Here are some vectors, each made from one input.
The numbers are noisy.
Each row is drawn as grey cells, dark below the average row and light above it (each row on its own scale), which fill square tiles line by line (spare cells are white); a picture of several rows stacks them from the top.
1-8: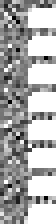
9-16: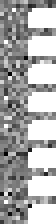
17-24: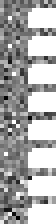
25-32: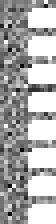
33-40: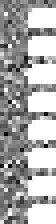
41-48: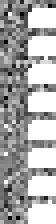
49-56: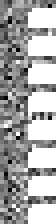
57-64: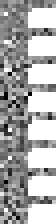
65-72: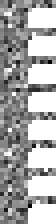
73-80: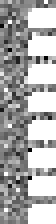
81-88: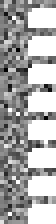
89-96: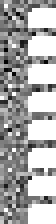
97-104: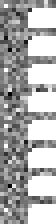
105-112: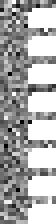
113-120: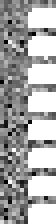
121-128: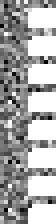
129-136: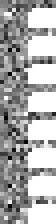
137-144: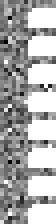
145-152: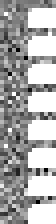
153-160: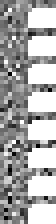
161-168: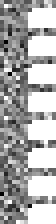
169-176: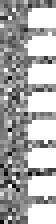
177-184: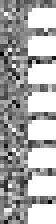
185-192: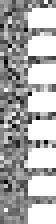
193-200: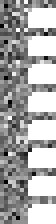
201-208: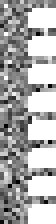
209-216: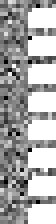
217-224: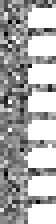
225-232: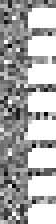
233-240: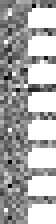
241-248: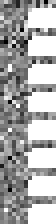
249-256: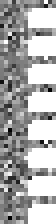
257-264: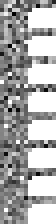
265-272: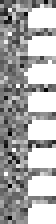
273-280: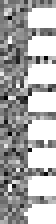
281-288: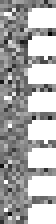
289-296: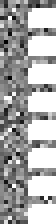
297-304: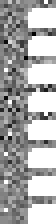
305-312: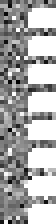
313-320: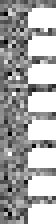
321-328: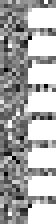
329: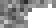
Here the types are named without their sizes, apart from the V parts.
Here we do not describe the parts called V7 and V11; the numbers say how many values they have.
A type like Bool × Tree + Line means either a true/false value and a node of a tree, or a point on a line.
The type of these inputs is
(Bool × Circle + V11) × V7 + Unit.
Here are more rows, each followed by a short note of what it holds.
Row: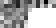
a fixed value
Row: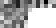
a fixed value
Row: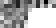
a fixed value
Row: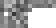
a value of V7 and a value of V11
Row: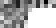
a fixed value
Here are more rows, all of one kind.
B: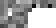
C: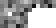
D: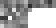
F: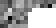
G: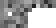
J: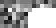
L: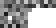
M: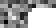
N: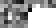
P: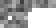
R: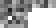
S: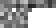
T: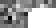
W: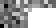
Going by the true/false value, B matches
F, J, T and W.
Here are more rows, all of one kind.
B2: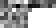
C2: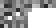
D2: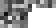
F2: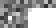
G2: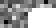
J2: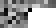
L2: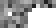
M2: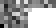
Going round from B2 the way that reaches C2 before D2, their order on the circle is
B2, L2, J2, G2, M2, C2, D2, F2.
